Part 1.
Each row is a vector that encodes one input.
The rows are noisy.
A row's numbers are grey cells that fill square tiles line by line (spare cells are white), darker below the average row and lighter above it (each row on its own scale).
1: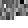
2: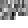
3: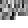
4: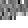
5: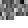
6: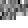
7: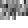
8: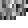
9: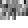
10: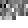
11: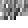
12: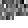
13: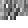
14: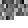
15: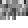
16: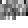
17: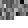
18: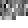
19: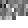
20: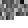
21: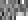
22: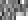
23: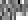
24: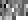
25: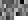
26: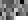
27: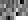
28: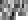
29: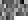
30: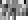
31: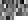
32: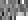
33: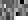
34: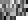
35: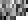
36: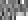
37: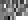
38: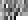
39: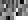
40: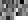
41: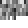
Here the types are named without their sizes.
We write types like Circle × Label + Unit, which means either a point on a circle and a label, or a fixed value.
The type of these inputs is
Label.
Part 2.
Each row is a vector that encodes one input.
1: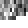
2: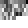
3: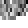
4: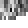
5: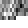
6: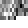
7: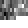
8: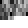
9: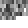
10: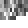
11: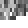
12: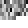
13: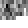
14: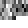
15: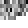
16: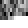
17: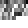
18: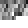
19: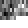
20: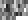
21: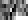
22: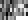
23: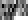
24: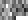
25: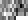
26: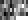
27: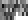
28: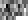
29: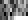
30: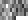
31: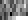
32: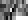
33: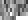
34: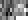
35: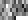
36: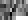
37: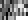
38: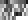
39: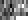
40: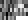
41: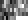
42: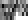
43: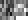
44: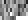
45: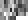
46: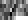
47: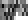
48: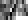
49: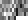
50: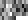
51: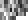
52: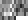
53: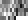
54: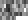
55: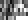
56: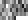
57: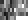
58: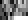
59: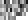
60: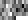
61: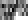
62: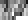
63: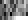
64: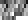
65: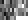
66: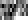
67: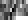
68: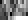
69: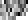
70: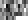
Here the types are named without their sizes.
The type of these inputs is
Line.
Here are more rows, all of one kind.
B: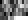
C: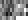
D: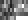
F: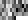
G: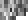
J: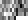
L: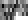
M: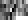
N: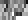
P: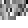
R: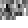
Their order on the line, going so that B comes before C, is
L, M, B, D, C, R, N, P, G, J, F.
